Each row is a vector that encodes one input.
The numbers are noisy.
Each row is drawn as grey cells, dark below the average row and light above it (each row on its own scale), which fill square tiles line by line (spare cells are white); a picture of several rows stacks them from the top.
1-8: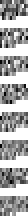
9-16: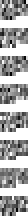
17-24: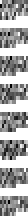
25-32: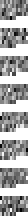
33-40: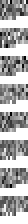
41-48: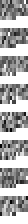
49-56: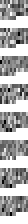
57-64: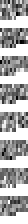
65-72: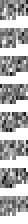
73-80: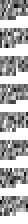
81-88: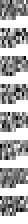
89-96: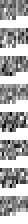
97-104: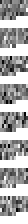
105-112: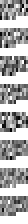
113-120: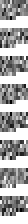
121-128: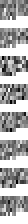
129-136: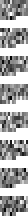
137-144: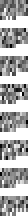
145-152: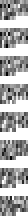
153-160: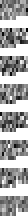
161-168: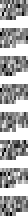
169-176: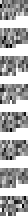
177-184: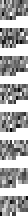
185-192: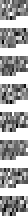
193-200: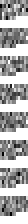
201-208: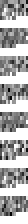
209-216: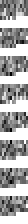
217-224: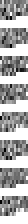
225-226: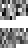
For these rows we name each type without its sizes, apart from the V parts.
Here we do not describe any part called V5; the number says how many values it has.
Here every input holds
a true/false value, together with either a point on a line, or a value of V5.
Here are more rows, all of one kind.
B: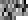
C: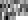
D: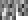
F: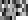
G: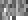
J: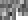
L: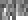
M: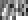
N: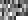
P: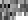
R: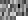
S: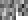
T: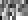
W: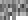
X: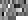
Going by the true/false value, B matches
F, N, R and X.
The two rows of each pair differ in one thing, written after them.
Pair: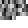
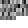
the place on the line
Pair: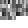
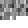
the true/false value
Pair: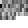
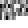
the place on the line
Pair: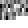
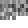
the place on the line
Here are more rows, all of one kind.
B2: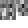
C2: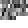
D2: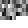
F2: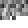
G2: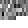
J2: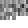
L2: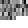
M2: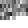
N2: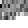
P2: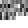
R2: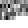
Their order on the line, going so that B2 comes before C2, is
R2, P2, N2, D2, M2, J2, L2, B2, C2, F2, G2.
